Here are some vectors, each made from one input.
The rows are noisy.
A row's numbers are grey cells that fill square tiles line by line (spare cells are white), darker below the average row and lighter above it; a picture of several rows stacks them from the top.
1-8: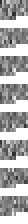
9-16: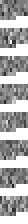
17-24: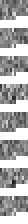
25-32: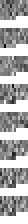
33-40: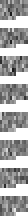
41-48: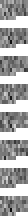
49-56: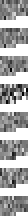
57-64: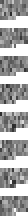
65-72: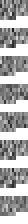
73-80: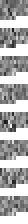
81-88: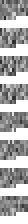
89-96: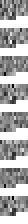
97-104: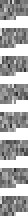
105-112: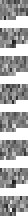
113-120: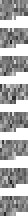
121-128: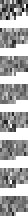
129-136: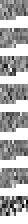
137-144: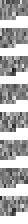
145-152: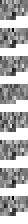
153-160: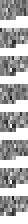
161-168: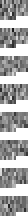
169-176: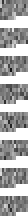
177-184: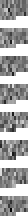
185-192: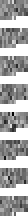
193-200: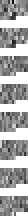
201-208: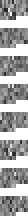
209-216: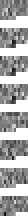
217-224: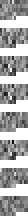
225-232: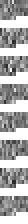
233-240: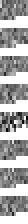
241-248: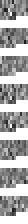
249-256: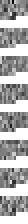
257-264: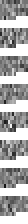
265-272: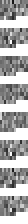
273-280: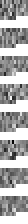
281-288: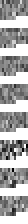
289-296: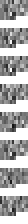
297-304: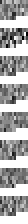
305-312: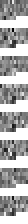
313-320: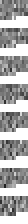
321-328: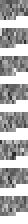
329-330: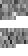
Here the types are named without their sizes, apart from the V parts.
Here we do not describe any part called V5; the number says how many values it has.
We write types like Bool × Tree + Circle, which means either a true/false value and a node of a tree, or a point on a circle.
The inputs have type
List(Bool × V5).
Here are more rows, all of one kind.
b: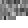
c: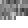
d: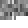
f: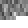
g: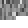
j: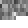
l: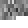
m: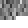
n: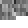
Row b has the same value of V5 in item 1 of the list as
c, g and m.
